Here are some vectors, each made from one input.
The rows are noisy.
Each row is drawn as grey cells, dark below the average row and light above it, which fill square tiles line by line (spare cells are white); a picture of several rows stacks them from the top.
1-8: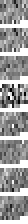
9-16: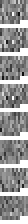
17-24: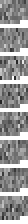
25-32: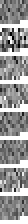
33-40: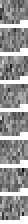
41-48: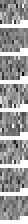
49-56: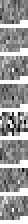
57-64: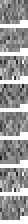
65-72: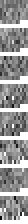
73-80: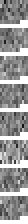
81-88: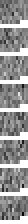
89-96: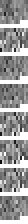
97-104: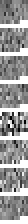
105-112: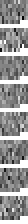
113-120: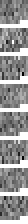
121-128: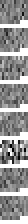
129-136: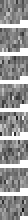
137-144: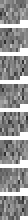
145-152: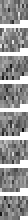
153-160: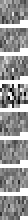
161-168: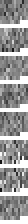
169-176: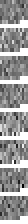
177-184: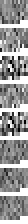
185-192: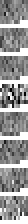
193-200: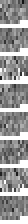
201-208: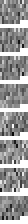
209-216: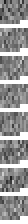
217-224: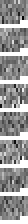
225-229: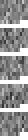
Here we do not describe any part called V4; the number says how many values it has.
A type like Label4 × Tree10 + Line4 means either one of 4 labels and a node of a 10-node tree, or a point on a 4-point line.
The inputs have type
List3(Bool × V4).
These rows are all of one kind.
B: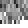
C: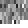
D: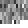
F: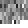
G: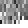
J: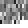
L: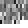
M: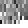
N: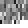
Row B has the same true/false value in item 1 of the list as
C, D and F.
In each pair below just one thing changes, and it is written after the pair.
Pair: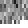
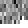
the true/false value in item 1 of the list
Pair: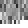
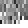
the true/false value in item 1 of the list
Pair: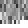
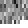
the value of V4 in item 1 of the list
